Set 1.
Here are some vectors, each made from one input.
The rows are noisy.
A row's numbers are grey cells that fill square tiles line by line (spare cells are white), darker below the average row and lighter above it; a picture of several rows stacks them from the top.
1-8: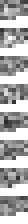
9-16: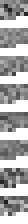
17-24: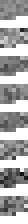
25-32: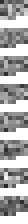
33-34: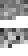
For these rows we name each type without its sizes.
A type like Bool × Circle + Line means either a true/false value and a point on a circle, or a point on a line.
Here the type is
Line.
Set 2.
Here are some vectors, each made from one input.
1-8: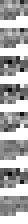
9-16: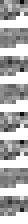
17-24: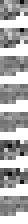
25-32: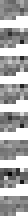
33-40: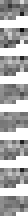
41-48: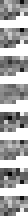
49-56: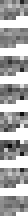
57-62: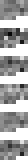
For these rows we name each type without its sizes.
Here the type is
Line.
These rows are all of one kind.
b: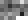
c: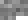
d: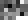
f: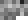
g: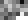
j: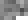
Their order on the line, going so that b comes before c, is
d, b, j, c, f, g.
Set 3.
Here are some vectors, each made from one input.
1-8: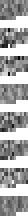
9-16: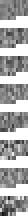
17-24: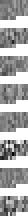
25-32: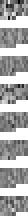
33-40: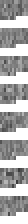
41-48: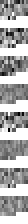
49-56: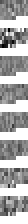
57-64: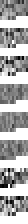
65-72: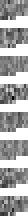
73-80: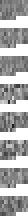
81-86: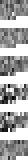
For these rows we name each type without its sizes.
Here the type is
Bool × Bool × Bool.
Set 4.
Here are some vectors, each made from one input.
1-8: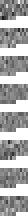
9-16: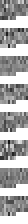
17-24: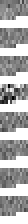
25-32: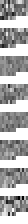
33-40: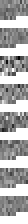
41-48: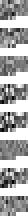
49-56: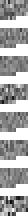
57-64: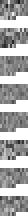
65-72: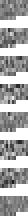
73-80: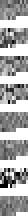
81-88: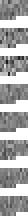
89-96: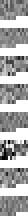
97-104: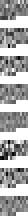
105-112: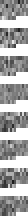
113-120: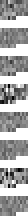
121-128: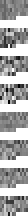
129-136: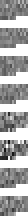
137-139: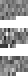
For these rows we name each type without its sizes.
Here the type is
Bool × Bool × Bool × Bool × Bool.
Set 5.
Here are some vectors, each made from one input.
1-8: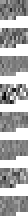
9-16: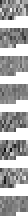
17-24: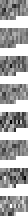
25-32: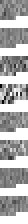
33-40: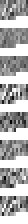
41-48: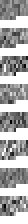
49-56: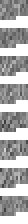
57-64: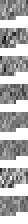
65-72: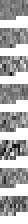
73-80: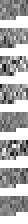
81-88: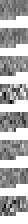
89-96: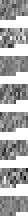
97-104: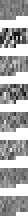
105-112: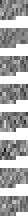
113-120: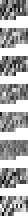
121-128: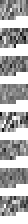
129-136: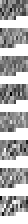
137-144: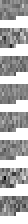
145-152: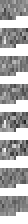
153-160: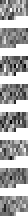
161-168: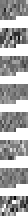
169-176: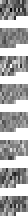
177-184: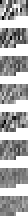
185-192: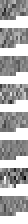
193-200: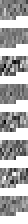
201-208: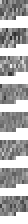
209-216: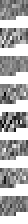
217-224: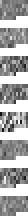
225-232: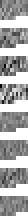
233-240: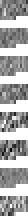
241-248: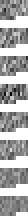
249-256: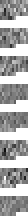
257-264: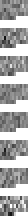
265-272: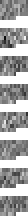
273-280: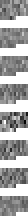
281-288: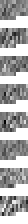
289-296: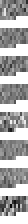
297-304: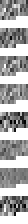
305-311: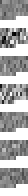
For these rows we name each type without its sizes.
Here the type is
Bool × Bool × Bool.
